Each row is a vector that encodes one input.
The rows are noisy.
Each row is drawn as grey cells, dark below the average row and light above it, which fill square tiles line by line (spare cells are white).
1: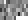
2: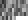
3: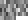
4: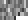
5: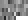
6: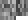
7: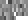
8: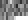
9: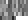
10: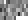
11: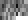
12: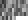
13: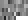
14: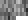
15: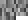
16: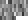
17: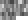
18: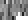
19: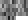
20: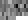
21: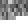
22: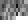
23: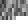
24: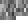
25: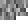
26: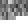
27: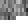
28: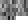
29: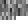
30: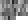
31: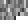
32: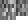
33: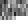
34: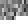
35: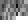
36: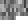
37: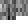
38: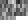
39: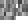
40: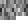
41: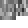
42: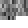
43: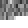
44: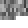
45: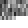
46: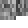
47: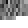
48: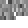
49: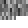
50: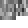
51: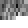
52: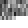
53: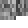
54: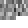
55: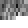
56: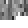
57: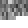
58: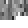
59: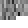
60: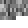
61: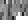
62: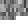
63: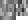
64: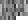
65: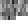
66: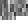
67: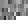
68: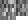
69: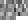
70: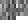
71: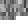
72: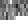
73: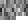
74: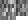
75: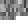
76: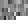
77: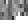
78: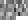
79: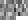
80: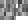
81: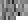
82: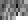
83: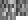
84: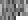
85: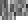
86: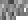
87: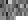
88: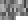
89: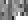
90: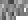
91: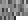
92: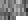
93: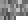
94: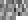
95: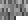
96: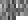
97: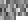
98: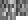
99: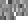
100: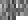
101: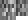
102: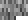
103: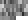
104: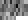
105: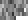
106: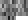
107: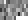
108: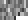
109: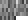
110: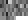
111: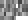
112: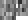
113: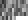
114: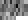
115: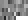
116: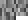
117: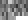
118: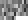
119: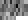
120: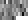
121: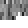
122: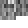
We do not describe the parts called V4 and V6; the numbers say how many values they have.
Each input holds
either one of 5 labels and a value of V4, or three true/false values and a value of V6.
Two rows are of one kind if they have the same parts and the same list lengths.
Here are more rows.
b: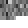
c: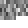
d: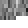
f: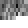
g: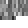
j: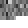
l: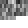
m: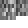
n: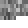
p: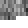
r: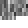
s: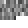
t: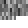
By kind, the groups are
b, f, j, l, m, r, t
c, d, g, n, p, s

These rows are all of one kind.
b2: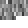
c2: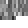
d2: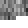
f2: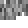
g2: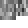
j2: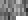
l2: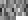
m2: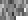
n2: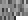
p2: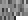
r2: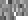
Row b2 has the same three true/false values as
g2, m2, n2 and p2.
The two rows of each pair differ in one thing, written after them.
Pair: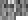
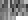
the value of V4
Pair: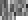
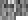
the value of V4
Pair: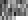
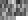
the value of V4
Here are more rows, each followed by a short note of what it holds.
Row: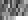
one of 5 labels and a value of V4
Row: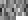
three true/false values and a value of V6
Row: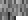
three true/false values and a value of V6
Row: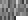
three true/false values and a value of V6
